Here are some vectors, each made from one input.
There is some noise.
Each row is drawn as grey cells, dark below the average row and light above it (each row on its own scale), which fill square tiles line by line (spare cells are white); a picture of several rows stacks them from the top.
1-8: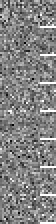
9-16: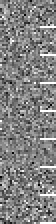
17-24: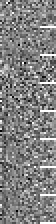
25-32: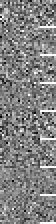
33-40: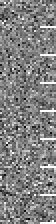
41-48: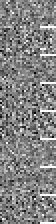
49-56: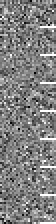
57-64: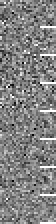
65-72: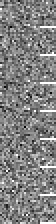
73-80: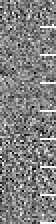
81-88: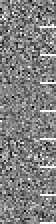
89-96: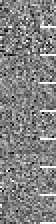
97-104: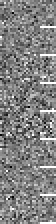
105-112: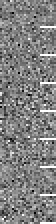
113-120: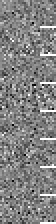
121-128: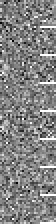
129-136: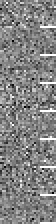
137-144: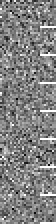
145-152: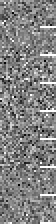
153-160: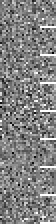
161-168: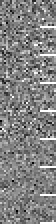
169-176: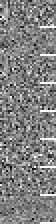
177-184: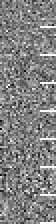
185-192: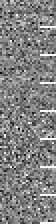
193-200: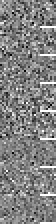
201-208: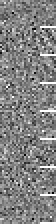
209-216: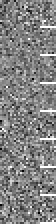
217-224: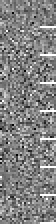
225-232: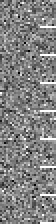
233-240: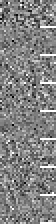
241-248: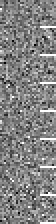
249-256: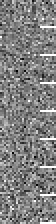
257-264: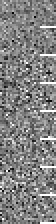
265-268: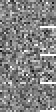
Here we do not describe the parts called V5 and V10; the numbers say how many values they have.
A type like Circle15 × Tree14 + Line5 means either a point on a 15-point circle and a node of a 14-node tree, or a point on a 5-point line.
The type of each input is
(Circle6 + V10) × (Label7 + Line8) × V5.
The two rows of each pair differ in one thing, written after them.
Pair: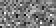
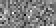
the place on the 6-point circle
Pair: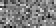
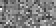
the label
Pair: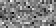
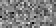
the place on the 6-point circle
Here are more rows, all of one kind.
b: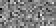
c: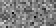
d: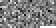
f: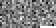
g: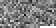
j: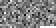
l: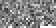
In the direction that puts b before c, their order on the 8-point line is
g, l, d, b, f, j, c.
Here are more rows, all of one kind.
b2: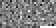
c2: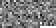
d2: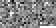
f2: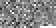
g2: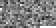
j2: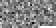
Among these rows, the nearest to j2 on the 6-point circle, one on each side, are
c2 and g2.
